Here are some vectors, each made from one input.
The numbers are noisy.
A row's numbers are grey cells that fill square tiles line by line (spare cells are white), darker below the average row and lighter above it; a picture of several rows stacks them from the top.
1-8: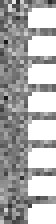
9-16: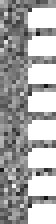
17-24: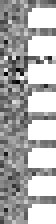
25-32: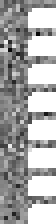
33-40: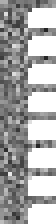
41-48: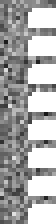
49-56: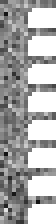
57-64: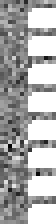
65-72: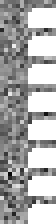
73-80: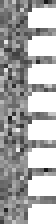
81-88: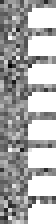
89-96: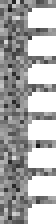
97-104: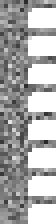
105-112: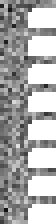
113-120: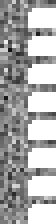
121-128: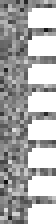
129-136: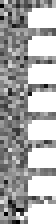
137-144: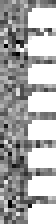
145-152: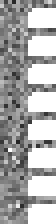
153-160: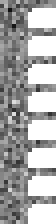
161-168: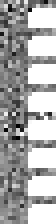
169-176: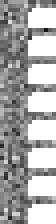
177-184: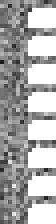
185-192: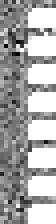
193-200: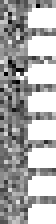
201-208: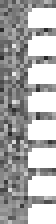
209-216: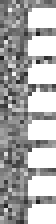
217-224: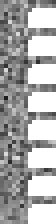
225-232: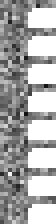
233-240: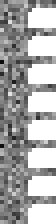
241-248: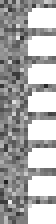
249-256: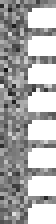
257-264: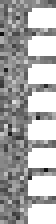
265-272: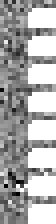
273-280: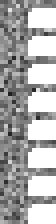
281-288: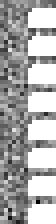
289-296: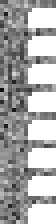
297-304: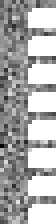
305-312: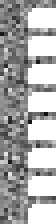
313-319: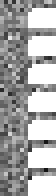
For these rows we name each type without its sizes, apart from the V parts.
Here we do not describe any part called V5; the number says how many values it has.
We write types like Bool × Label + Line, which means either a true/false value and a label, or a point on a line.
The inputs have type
List(Bool × V5).
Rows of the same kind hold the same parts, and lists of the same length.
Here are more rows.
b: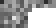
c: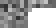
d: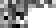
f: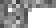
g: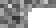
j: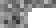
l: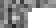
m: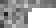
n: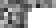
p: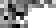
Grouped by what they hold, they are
b, f, m
c, g, j, l, n
d, p

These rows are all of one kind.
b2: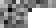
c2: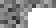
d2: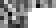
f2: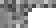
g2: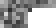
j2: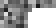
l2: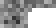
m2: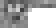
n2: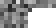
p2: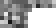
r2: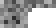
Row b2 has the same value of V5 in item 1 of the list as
c2, g2, l2 and r2.
